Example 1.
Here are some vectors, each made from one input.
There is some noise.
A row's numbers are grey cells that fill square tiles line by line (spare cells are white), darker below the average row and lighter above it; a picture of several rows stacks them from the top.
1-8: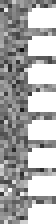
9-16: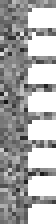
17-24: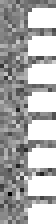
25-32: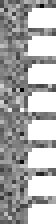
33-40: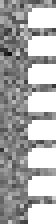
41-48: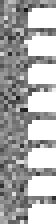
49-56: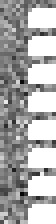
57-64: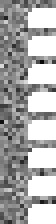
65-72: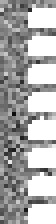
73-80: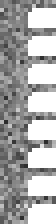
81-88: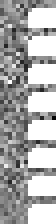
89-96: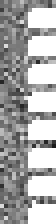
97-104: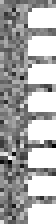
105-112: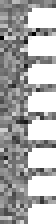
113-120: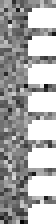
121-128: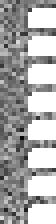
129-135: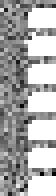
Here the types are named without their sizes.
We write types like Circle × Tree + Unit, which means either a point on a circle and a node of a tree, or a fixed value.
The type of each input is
Tree × Tree × (Tree + Unit).
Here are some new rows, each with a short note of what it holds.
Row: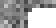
a node of each of two trees
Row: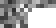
a node of each of two trees
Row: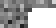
a node of each of two trees
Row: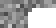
a node of each of two trees
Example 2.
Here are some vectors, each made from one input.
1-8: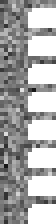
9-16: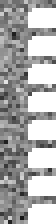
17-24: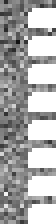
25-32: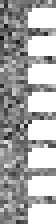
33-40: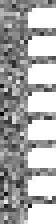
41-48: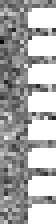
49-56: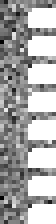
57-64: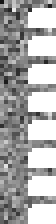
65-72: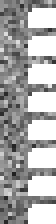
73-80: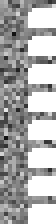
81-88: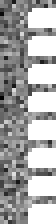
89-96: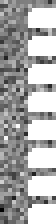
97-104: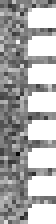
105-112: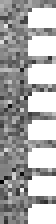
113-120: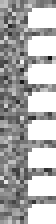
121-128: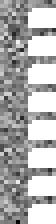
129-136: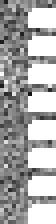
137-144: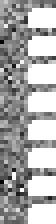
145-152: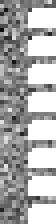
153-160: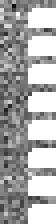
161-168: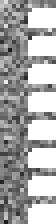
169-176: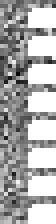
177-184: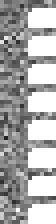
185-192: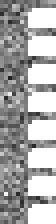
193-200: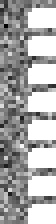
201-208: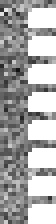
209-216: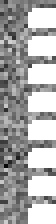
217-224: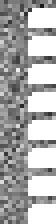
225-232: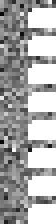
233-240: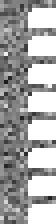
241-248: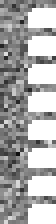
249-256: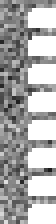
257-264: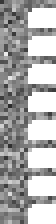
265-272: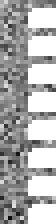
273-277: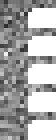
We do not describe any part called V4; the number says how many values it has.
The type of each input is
Tree13 × V4 + Tree14.
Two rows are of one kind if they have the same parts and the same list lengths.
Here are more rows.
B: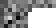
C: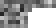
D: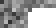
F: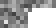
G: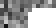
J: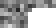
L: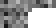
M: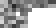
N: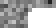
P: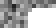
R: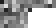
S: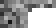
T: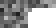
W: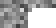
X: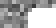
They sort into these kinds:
B, C, D, F, G, L, R, S, T
J, M, N, P, W, X

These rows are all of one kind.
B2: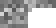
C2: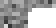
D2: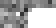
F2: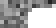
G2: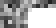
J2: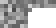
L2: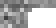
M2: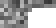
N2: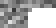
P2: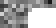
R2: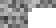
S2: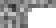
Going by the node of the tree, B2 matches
G2, L2 and R2.
